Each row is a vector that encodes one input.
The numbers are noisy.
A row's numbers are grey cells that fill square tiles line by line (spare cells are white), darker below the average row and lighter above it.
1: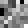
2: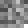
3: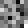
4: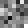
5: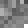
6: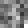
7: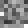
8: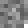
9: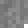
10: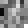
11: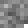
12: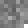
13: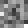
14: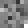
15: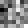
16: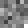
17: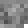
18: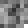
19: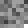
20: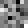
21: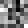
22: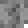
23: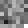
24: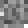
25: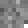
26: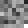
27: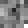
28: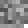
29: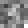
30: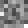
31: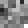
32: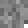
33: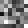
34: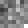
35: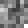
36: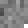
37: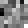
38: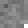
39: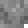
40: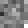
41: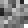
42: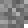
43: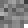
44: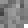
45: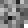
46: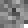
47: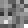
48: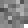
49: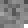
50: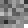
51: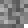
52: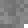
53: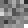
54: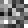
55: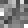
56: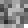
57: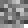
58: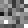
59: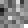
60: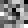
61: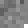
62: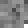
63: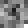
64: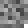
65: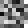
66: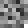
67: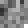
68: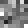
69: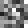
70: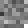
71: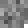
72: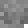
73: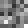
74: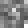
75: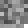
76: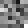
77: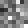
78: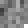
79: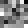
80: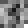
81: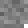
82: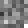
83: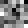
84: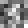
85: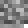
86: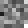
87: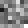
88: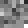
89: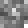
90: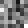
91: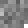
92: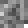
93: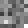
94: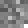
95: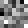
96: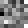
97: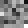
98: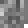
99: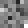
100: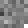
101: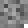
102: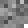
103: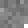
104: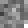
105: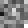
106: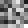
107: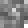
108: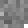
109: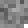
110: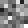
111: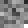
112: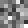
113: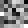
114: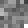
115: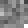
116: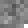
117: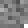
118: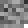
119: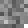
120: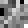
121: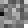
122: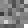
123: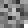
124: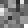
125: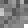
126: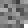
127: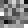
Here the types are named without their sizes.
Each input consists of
a true/false value, together with a list of points on a line.
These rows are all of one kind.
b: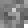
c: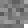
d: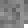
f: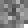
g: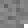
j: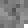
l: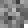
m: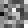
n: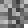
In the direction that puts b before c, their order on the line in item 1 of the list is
b, m, f, c, j, l, d, g, n.
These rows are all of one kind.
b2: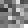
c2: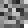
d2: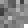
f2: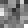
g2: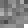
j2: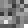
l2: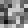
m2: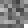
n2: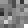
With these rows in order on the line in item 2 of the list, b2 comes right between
d2 and j2.
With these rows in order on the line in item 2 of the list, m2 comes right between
j2 and l2.
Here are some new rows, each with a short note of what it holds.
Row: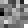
a true/false value, together with a list of one item
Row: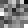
a true/false value, together with the empty list
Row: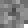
a true/false value, together with a list of one item
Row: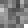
a true/false value, together with a list of two items
